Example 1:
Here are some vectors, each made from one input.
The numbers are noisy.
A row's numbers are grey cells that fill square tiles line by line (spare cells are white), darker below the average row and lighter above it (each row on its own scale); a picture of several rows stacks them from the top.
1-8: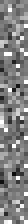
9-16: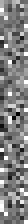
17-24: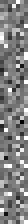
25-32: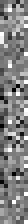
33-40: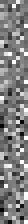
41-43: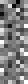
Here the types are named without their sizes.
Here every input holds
three true/false values.
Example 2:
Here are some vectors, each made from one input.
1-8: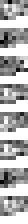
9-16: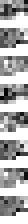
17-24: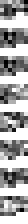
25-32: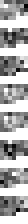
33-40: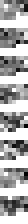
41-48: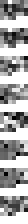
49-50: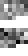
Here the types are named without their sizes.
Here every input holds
three true/false values.
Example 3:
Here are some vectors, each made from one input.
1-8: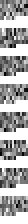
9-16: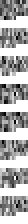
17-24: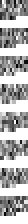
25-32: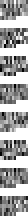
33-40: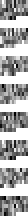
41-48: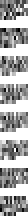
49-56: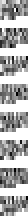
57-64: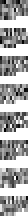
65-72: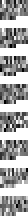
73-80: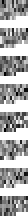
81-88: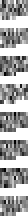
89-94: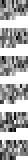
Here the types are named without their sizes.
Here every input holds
four true/false values.
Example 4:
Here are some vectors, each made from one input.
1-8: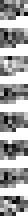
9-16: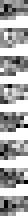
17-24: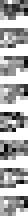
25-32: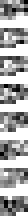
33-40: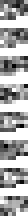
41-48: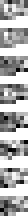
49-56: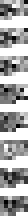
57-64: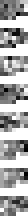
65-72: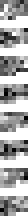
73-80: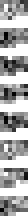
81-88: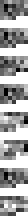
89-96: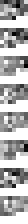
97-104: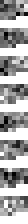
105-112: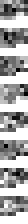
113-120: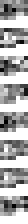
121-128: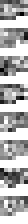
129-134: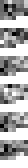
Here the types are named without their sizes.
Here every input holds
three true/false values.
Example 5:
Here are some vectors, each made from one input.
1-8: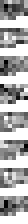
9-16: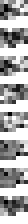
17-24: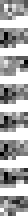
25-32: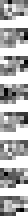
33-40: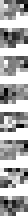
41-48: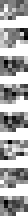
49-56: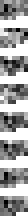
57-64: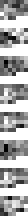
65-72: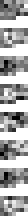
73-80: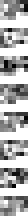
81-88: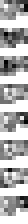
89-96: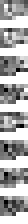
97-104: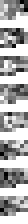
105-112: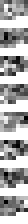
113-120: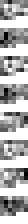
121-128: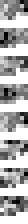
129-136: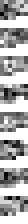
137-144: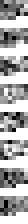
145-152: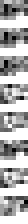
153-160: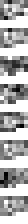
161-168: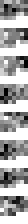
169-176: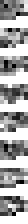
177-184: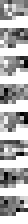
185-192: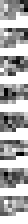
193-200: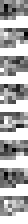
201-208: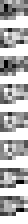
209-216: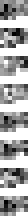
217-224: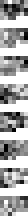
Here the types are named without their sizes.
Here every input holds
three true/false values.
